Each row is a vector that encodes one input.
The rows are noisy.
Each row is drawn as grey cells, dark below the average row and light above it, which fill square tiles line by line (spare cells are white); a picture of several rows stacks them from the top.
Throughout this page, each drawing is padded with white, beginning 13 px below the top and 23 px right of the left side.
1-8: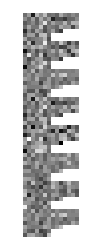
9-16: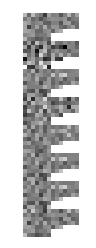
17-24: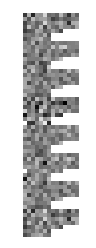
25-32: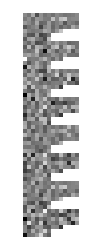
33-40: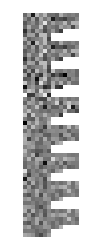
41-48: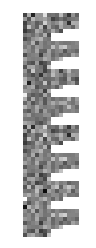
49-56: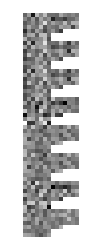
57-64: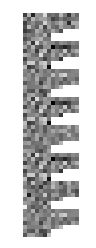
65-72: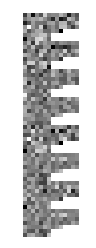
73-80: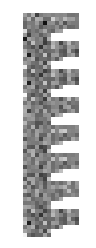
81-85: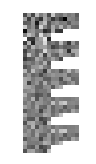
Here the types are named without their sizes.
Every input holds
a point on a line and a true/false value.
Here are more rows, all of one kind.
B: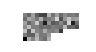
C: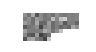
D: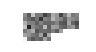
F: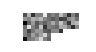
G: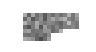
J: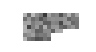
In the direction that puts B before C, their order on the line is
B, F, C, G, J, D.
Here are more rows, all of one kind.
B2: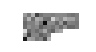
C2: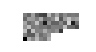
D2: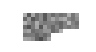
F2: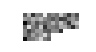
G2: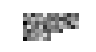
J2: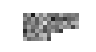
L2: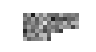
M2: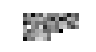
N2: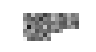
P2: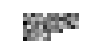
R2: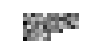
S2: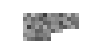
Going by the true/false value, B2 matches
C2, D2, N2 and S2.
